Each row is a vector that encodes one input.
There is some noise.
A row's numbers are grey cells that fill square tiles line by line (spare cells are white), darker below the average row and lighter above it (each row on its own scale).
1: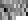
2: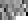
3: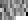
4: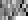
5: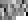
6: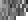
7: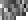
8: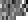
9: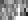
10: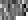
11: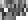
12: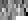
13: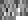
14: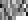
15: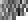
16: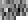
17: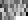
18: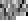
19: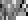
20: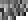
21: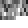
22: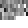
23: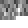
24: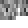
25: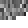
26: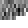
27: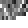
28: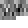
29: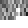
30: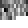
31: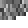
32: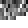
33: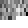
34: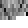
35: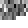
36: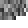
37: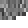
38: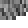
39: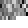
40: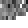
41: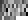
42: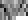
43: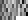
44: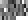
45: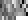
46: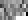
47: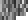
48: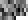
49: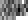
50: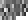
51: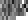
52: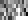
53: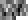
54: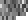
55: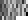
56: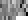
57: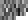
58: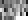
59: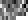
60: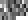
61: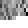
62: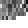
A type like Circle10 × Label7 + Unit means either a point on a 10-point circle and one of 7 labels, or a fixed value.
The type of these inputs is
Bool × Line4.
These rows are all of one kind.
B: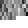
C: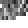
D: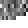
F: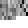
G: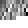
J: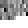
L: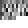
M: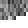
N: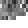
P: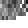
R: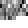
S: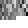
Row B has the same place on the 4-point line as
G, L, M and S.
